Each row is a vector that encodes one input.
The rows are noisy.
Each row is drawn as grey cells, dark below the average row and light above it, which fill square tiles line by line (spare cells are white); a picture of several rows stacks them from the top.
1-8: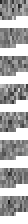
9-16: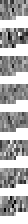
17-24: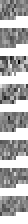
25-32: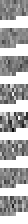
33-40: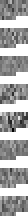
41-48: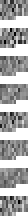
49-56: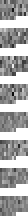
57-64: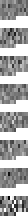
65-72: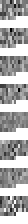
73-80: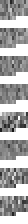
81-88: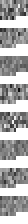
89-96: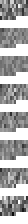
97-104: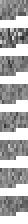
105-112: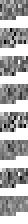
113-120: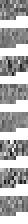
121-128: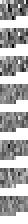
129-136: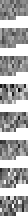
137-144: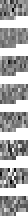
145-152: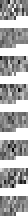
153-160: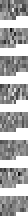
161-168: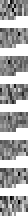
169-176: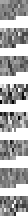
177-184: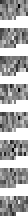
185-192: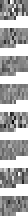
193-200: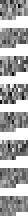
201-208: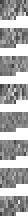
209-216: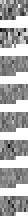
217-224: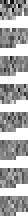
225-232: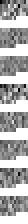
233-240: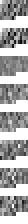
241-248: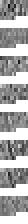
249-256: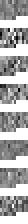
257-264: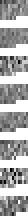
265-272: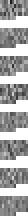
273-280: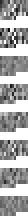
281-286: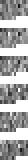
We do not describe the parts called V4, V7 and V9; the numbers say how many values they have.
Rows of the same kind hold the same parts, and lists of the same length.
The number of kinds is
3.
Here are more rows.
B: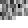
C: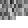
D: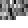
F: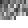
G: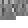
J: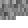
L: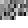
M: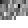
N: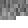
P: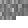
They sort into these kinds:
B, F, G, J, P
C, L, M
D, N

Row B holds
a point on an 8-point circle, a true/false value, a value of V4 and a value of V7.
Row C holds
a point on each of two 8-point circles, a true/false value and a value of V4.
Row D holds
a point on an 8-point circle, a value of V4 and a value of V9.
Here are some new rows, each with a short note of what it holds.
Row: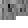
a point on an 8-point circle, a value of V4 and a value of V9
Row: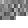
a point on each of two 8-point circles, a true/false value and a value of V4
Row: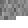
a point on an 8-point circle, a true/false value, a value of V4 and a value of V7
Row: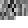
a point on an 8-point circle, a value of V4 and a value of V9
